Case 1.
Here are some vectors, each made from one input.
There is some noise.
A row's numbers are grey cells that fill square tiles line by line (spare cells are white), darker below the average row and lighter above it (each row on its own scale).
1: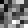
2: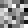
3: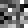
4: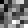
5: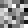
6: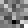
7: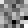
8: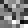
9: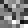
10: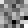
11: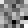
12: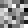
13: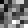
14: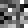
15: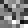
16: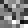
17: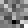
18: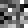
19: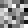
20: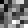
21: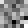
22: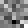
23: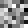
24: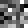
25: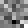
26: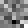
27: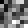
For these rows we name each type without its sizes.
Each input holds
a point on a line.
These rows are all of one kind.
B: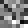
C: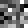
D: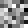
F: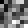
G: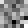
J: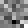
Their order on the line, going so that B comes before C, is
D, B, F, C, J, G.
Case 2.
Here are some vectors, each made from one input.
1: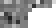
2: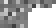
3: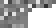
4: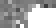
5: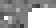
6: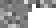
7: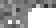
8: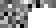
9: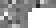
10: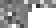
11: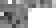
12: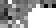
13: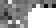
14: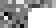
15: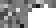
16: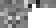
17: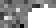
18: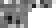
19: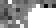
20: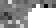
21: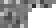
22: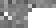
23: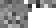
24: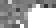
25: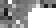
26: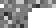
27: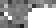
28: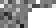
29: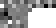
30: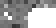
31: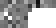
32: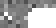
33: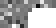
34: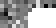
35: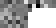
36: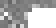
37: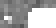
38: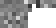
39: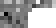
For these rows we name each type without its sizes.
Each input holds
a point on a line.
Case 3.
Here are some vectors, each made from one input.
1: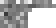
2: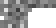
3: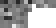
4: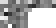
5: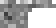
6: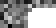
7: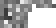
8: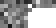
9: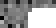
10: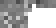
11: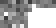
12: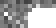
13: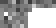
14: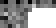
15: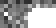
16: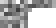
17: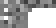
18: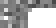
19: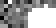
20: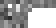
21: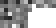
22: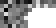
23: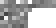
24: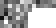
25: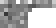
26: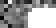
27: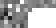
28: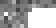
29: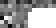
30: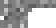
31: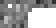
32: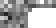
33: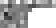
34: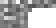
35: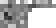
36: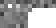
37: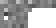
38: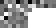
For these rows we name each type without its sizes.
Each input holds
a point on a line.
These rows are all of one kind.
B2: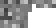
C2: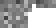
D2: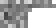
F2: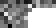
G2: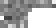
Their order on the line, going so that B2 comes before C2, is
F2, B2, C2, G2, D2.
